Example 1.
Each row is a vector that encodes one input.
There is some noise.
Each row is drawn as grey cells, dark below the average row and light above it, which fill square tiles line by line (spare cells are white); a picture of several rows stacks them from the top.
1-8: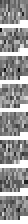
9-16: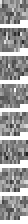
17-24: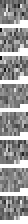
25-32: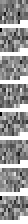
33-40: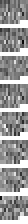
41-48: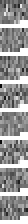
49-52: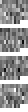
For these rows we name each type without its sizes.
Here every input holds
a point on a line, together with either a fixed value, or a node of a tree.
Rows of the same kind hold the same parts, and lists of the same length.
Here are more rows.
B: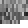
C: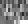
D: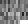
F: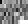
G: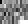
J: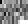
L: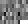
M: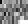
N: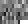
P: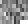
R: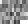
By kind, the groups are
B, C, D, L, N, P, R
F, G, J, M

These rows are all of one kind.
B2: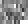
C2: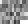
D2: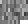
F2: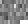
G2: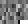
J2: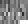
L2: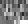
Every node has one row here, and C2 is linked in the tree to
B2.
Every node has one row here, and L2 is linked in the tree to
J2.
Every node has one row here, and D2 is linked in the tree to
F2 and G2.
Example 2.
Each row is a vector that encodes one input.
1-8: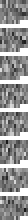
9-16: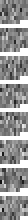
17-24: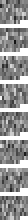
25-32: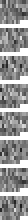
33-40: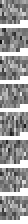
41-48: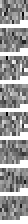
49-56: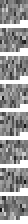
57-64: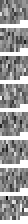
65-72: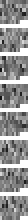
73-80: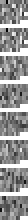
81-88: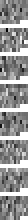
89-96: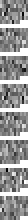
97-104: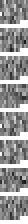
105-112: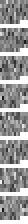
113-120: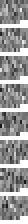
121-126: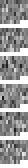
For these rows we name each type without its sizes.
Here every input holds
a true/false value, together with either a point on a circle, or a fixed value.
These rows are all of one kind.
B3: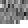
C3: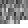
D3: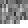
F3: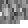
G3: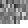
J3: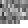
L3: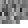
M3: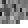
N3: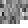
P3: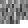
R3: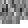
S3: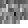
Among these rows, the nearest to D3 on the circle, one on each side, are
C3 and S3.
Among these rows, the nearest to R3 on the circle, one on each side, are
G3 and J3.
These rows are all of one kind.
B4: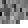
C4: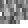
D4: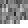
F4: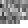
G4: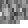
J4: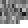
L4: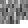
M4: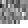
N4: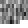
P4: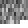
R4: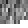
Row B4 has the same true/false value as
J4, L4 and N4.
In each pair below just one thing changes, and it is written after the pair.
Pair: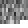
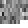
the place on the circle
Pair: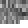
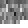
the true/false value
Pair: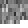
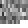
the place on the circle
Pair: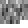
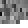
the place on the circle
